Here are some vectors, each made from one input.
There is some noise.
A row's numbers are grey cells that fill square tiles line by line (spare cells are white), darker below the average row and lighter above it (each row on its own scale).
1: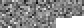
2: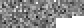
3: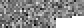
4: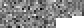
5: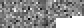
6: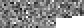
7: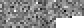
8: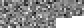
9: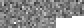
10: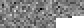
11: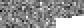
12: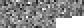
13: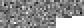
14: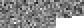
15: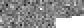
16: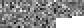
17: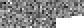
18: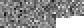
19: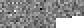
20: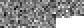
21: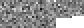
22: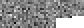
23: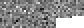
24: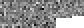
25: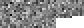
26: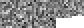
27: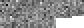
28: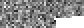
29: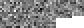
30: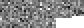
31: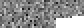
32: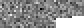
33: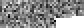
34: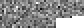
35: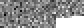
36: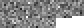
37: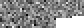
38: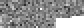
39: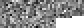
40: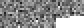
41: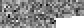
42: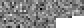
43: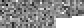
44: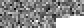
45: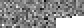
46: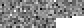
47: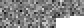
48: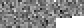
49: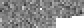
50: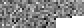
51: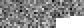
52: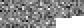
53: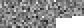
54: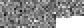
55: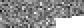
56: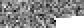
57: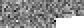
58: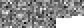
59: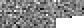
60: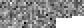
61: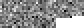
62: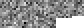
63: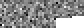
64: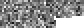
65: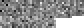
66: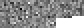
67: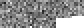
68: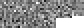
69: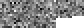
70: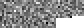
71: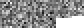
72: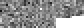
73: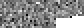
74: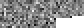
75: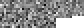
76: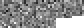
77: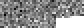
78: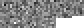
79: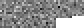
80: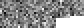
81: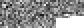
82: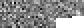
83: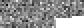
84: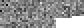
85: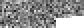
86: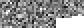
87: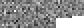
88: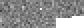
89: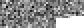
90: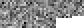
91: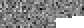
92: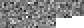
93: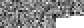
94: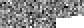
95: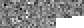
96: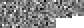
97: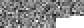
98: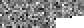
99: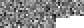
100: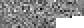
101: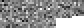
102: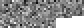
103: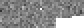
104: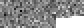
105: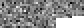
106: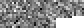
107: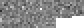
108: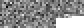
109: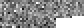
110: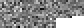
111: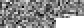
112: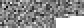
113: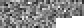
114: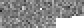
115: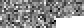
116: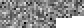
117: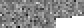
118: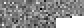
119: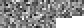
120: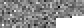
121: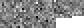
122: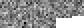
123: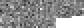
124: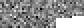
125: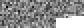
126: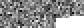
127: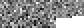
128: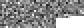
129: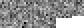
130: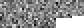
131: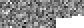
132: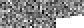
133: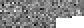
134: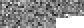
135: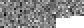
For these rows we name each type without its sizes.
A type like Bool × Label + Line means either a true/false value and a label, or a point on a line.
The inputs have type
Bool × Bool × Bool + Line + Tree.
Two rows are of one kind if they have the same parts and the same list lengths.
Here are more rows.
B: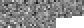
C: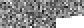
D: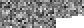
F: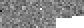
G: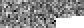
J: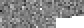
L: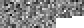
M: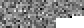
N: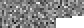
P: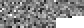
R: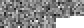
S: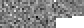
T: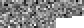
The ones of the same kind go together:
B, F, J, L, T
C, D, G, R
M, N, P, S

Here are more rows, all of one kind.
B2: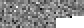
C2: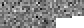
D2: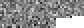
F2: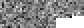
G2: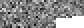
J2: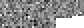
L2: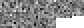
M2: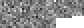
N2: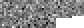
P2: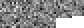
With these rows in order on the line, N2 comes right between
B2 and D2.
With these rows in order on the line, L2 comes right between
F2 and M2.
